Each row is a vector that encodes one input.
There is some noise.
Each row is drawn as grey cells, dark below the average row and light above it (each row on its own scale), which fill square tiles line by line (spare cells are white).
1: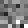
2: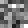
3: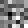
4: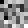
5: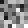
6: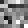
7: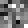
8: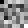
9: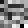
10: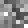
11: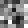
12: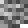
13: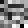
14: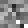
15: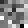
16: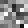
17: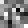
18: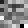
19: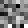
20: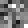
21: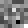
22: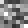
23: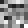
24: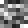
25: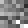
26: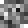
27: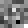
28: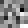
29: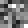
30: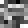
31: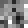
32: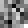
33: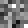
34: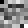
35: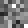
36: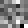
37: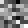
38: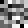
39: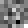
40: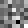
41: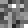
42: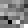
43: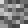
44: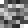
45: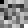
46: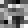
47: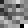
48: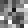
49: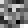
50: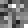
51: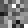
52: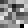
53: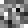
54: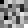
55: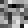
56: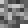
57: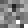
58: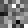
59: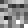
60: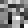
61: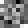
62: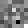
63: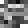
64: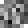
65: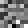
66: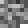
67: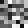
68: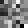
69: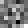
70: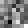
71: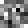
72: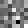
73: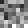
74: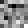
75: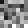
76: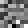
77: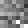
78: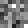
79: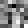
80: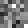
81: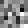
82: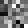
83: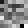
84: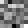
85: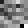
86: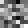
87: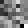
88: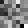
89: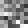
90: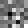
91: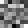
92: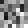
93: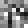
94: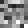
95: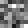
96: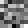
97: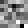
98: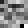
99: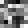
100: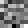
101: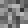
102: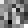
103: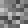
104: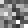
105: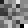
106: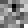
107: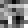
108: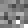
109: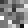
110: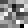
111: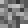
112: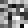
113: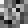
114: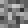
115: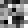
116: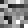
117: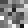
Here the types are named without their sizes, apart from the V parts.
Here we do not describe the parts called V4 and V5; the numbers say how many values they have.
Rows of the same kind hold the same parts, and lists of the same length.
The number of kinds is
2.
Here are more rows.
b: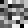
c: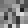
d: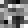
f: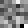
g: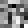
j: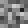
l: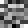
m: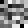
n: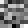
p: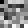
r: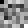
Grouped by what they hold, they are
b, c, d, j, m, p, r
f, g, l, n

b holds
a label, a true/false value and a value of V4.
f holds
a value of V4 and a value of V5.
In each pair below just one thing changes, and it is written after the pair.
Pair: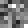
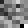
the label
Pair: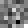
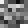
the label
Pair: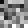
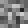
the true/false value
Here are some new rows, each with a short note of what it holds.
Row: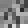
a label, a true/false value and a value of V4
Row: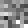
a value of V4 and a value of V5
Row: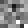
a value of V4 and a value of V5
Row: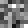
a label, a true/false value and a value of V4
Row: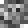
a value of V4 and a value of V5
